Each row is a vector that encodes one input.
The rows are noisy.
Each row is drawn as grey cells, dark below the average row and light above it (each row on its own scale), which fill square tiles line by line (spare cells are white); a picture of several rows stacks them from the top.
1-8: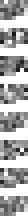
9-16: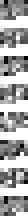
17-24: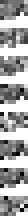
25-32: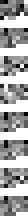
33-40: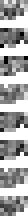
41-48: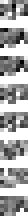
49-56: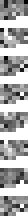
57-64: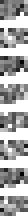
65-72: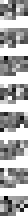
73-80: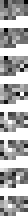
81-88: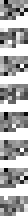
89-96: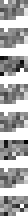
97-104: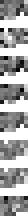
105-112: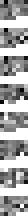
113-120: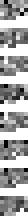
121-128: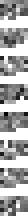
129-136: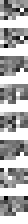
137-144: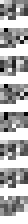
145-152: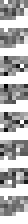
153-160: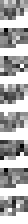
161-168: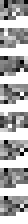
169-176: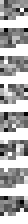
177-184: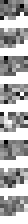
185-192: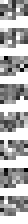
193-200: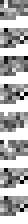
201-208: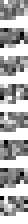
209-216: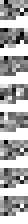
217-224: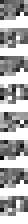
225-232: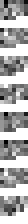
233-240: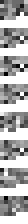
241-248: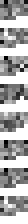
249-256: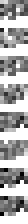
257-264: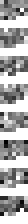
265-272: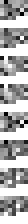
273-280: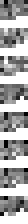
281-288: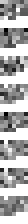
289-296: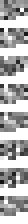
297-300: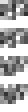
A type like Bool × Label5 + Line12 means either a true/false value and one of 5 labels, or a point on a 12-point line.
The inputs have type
Bool × Label6.
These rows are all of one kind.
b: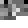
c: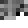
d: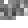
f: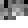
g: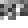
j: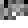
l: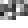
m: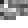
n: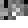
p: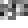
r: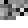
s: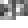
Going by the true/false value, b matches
g, m and r.
